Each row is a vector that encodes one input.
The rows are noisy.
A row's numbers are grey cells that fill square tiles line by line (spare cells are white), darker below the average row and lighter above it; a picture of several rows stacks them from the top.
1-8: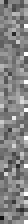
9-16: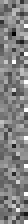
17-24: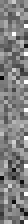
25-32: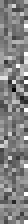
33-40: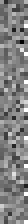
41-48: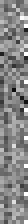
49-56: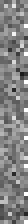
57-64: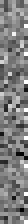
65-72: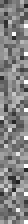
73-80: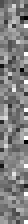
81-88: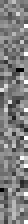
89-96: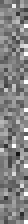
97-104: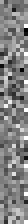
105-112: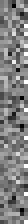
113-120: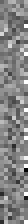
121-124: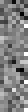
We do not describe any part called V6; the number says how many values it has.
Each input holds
one of 8 labels, together with either four true/false values, or a value of V6.
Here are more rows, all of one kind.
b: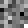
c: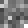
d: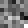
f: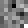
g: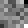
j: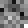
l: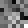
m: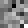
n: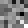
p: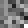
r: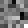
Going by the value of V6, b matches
d, j, l and r.
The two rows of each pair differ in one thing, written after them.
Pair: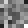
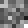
the value of V6
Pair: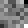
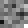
the value of V6
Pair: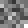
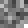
the label
